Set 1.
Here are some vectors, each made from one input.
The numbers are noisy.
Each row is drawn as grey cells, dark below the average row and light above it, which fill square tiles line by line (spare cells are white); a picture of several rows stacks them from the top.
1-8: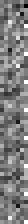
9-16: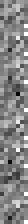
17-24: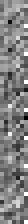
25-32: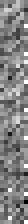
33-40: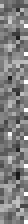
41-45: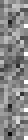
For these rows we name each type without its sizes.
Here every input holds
a point on a line and a true/false value.
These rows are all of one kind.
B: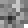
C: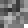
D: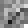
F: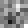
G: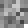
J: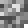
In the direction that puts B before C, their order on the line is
J, B, G, F, D, C.
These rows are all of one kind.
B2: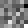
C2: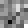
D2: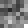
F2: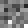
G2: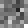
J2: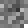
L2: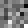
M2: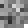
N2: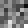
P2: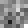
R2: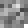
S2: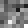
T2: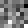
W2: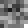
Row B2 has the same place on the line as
L2, N2 and T2.
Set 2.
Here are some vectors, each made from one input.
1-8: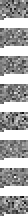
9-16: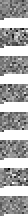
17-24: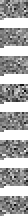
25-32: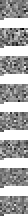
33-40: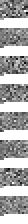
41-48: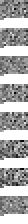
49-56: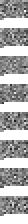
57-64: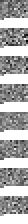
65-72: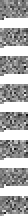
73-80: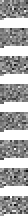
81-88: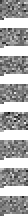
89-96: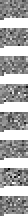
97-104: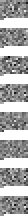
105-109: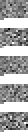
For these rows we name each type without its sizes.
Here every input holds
a true/false value, together with either a fixed value, or a node of a tree.
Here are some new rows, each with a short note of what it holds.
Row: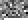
a true/false value
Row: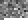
a node of a tree and a true/false value
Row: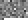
a node of a tree and a true/false value
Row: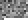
a node of a tree and a true/false value
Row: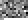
a true/false value
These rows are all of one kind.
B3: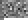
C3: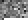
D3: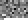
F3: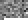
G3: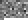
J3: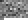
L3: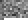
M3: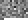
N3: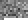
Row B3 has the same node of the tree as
D3 and G3.
